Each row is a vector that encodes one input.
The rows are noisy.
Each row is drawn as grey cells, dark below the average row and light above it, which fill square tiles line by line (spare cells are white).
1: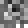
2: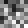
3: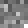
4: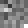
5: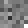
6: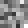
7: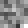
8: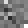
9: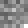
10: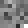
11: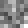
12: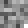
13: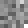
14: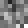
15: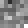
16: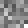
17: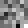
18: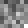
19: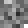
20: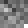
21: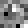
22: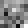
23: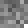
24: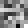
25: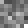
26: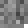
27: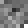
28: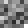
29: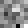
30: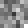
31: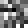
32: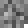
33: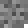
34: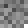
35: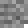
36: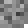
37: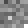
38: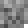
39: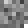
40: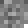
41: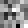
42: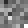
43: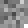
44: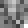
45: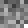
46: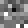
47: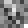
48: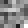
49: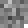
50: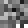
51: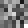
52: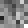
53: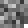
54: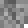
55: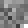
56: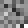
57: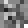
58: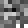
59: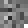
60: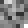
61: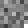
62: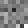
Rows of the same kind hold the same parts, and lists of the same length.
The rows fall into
2 kinds.
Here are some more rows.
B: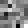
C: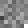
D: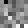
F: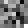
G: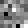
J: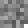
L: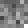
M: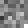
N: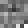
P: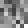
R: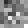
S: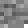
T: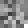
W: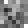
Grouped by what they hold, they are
B, F, J, R, S
C, D, G, L, M, N, P, T, W

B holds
one of 8 labels and a node of a 7-node tree.
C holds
one of 8 labels.
